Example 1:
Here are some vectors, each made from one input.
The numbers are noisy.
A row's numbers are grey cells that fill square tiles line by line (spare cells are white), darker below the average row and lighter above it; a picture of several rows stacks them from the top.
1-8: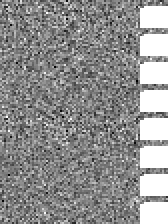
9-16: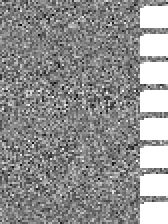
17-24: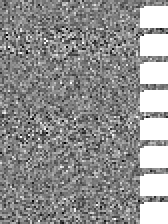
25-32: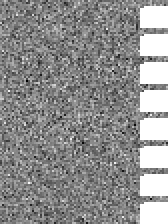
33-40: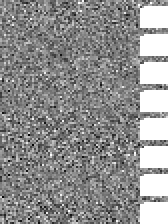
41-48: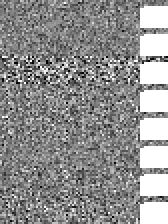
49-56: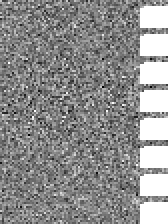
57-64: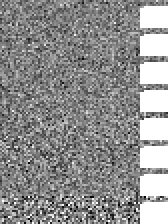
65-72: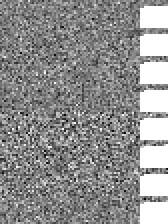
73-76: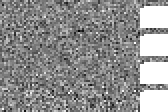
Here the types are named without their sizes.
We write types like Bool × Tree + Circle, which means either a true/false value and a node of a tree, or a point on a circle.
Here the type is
List(Circle).
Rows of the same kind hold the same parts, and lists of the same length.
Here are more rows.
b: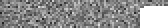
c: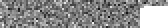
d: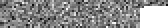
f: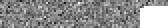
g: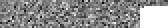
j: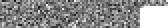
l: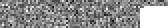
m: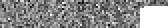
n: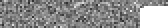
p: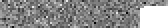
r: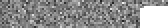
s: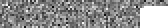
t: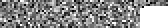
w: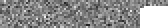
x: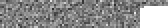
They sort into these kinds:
b, f, n, r, w
c, d, g, j, m, p, t, x
l, s

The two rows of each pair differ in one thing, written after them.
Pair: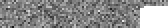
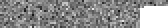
the place on the circle in item 1 of the list
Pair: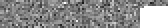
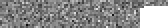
the place on the circle in item 2 of the list
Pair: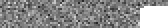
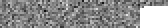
the place on the circle in item 1 of the list
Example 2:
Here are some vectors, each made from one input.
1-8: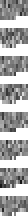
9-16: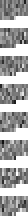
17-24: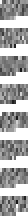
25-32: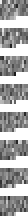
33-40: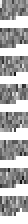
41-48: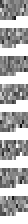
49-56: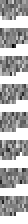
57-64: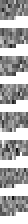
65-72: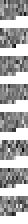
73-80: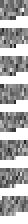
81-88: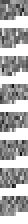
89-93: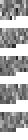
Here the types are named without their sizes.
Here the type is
Line + Tree.
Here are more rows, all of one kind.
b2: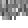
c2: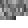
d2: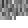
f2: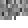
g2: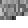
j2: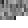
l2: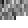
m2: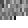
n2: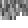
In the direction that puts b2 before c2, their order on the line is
n2, b2, f2, d2, m2, l2, j2, c2, g2.
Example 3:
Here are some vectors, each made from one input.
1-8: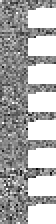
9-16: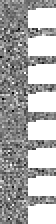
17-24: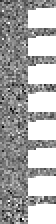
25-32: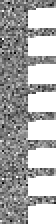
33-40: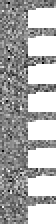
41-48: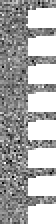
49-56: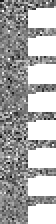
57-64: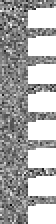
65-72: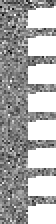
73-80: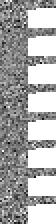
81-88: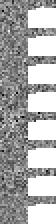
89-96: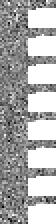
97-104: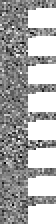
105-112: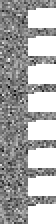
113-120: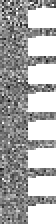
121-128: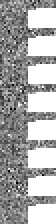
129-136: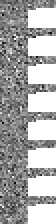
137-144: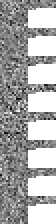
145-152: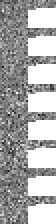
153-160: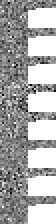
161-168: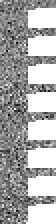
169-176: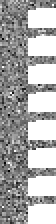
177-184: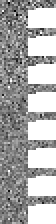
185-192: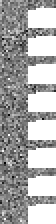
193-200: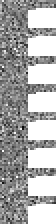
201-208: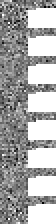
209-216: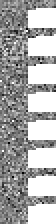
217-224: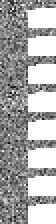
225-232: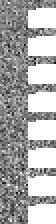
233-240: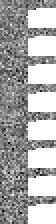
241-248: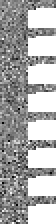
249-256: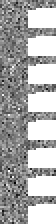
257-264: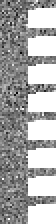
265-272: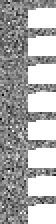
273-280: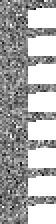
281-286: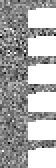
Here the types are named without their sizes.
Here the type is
List(Circle).
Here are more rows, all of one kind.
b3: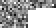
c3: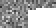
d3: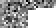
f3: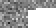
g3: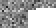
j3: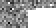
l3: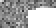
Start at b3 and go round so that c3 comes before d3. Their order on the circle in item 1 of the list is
b3, c3, j3, g3, l3, f3, d3.
